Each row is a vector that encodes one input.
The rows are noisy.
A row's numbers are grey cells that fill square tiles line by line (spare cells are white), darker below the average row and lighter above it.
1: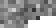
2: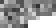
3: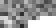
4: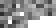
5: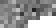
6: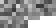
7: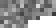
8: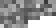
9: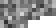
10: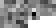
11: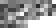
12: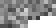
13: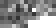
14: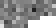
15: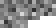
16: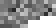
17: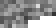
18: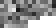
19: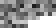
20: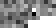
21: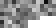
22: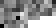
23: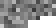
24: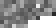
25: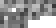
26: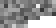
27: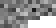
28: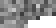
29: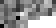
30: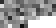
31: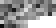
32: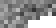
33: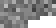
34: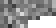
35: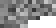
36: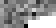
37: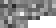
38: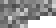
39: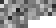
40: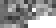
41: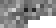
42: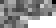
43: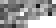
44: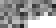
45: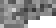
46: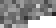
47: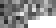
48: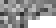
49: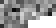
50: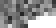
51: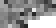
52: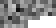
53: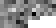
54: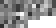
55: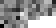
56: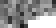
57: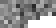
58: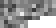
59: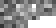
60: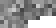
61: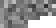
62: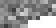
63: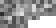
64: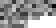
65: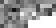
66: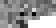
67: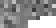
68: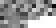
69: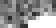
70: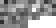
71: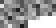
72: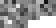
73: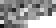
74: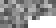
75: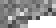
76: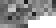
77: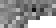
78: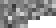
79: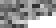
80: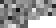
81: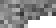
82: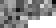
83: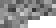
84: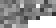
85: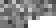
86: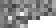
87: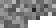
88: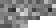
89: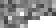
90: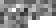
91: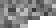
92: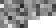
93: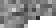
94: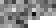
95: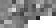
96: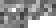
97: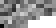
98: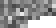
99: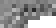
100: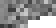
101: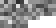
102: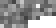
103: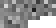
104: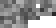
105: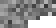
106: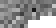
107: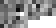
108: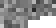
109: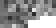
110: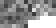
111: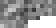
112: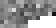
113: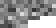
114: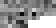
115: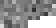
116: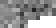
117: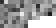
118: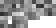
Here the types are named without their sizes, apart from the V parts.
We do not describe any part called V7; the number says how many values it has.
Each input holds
a point on a line, together with either a point on a line, or a value of V7.
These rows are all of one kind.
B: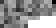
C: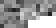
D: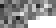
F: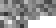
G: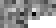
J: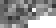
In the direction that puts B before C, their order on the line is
J, G, F, B, C, D.
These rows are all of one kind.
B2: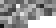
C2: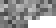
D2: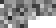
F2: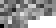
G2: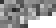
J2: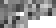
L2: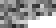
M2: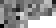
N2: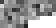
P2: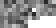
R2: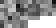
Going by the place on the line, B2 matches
F2 and M2.
